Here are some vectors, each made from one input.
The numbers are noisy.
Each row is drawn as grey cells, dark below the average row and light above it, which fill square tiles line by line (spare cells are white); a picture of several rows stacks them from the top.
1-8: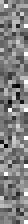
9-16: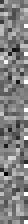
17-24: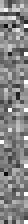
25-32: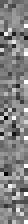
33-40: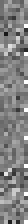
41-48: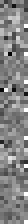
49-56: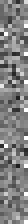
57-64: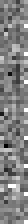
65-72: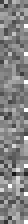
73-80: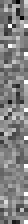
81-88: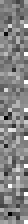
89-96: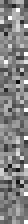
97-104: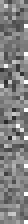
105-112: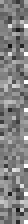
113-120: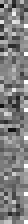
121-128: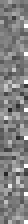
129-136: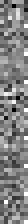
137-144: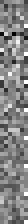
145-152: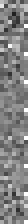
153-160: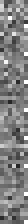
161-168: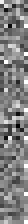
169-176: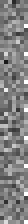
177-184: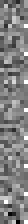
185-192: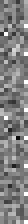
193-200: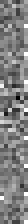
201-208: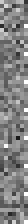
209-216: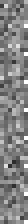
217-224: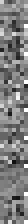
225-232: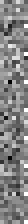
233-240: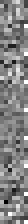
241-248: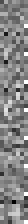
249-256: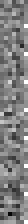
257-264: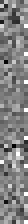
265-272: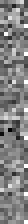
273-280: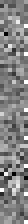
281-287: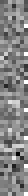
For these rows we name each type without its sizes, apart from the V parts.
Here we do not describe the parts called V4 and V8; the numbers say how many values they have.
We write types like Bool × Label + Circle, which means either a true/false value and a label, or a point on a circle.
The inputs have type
Label × Label × (List(Line) × V4 + V8).
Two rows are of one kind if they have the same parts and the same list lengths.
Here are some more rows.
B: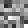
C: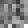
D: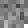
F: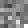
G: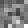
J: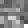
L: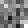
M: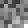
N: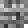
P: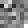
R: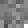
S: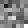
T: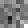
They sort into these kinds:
B, D, J, T
C, F, S
G, M, P, R
L, N

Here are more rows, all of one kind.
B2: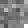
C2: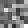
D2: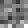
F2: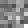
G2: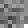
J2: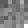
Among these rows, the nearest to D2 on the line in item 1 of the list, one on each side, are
B2 and J2.
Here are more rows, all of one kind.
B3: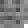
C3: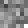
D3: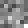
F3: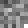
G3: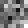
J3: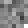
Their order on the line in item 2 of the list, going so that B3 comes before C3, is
B3, G3, D3, J3, C3, F3.
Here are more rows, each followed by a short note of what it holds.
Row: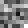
two labels and a value of V8
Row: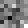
two labels and a value of V4, together with the empty list
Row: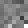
two labels and a value of V4, together with the empty list
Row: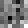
two labels and a value of V4, together with a list of two items
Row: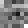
two labels and a value of V8
